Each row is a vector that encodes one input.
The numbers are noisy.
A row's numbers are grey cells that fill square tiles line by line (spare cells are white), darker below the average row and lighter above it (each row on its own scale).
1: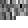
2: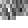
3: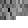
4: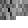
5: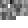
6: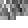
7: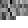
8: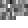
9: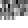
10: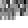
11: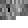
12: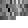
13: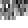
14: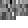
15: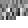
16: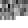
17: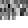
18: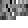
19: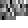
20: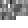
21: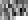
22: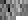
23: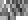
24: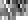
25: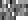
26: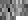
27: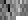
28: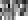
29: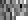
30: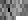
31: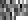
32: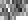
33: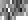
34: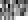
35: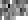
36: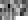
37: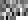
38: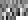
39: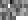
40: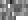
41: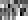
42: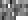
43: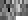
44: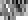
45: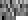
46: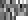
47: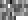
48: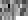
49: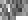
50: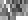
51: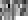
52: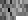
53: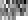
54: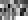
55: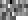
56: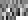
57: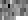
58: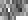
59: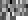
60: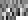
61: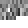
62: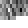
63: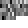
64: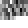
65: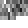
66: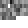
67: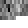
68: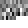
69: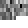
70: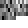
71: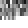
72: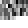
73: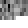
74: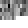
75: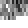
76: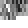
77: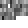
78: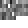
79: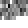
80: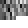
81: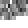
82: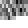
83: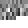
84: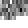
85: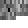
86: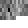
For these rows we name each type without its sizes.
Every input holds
either a point on a circle and a true/false value, or a fixed value.
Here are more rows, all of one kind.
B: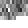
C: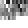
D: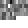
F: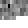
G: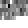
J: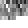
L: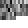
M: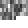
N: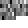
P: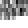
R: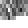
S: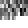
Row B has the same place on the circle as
F, G and M.
